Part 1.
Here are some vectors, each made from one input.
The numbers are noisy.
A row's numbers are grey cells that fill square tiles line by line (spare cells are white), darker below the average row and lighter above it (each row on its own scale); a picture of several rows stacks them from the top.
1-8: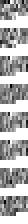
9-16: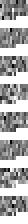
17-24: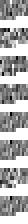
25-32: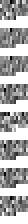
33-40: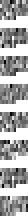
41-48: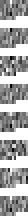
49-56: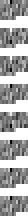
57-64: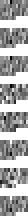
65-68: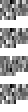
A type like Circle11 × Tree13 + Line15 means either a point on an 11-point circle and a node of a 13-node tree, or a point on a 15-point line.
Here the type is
Circle10.
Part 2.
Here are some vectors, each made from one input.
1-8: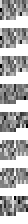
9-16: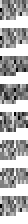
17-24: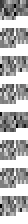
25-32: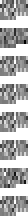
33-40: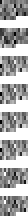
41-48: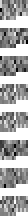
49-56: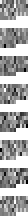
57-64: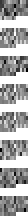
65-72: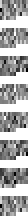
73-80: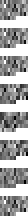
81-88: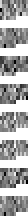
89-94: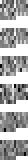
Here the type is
Bool × Bool × Bool + Unit.
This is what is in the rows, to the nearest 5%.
About 10% of them hold a fixed value. The rest hold three true/false values.
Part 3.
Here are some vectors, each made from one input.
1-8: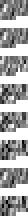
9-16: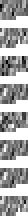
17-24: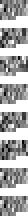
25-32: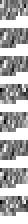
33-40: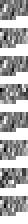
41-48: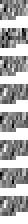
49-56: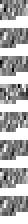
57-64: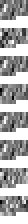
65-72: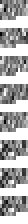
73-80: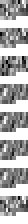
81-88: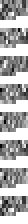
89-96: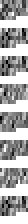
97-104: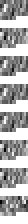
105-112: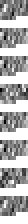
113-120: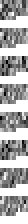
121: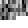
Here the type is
Line8.
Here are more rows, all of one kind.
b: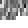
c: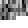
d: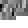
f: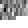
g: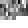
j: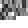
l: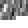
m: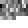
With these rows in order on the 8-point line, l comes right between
c and d.
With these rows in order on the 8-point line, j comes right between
c and f.
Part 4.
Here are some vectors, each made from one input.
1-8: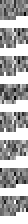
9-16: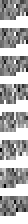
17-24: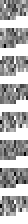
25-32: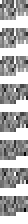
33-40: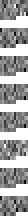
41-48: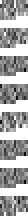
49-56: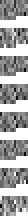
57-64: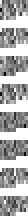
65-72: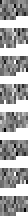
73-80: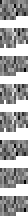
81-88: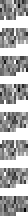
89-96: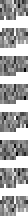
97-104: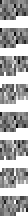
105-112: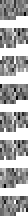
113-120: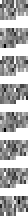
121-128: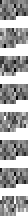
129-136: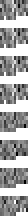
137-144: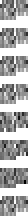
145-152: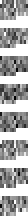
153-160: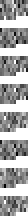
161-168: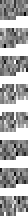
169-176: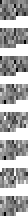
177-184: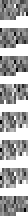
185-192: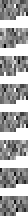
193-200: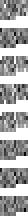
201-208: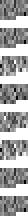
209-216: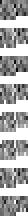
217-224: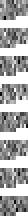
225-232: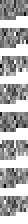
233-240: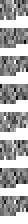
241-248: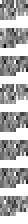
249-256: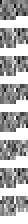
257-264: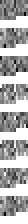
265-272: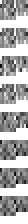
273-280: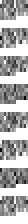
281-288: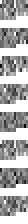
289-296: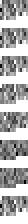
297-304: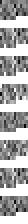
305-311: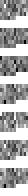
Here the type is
Bool × Bool × Bool + Unit.
